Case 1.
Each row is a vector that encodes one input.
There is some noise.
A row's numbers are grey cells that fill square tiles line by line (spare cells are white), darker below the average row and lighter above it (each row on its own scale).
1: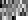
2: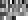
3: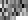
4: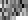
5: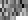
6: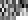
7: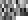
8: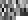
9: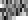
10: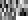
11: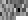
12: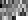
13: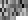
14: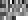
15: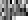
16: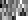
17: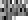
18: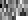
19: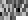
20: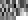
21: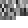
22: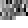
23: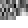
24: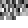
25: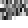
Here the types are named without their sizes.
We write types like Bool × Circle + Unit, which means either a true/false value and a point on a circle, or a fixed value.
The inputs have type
Line.
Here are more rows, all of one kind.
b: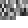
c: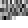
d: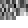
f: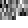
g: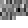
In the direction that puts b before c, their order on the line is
f, b, g, d, c.
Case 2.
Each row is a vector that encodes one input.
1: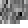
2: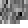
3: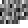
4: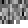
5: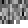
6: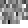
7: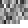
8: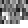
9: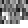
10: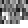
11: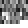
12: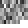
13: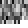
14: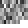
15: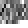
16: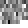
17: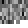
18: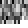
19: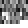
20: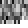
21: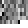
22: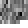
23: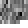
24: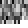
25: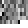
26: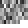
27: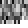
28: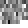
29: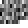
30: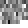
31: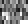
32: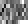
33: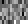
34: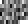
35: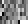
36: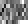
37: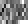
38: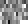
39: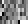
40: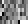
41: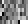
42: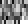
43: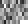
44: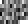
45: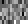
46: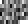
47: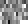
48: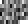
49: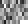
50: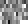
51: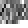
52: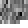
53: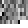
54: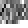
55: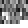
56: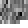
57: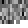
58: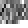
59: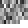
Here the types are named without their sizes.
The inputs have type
Circle.
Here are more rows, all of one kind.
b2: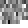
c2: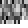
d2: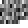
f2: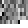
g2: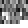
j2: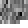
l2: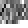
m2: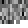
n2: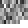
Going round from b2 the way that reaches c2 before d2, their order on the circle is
b2, n2, f2, c2, j2, l2, d2, g2, m2.
